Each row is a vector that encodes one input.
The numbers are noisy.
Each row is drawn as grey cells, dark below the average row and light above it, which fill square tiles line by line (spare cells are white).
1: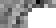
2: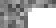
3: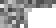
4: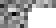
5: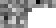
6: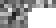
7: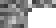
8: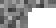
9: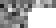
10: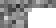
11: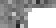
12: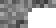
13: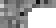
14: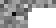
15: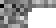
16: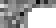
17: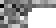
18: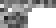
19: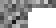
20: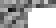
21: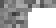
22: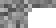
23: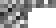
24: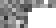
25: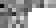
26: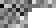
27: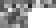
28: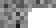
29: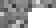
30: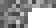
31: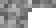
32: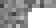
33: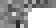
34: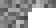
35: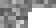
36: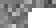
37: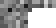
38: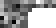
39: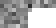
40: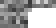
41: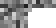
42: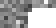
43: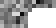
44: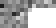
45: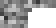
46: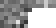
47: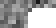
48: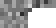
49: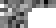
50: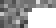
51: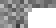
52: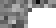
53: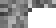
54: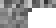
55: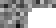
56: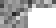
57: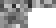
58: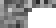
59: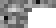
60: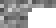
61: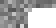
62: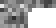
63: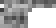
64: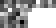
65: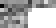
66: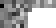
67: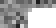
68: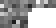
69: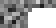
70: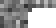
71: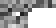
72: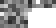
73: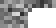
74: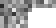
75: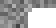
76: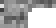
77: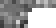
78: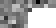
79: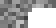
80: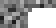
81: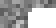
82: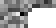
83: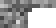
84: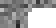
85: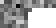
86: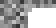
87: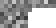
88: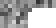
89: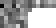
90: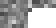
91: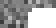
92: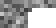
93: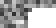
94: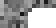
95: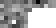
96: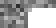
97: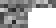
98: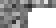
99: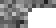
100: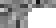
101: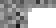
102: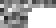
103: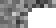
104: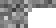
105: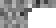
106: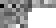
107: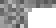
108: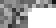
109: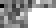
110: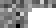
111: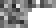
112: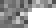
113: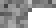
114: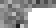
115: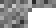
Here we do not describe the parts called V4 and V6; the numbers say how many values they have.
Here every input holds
a value of V4, together with either a point on each of two 3-point lines and a true/false value, or a value of V6.
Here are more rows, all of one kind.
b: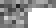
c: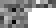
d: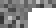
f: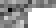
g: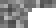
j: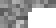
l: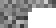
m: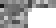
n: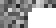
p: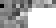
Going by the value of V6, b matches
f, g, j and n.
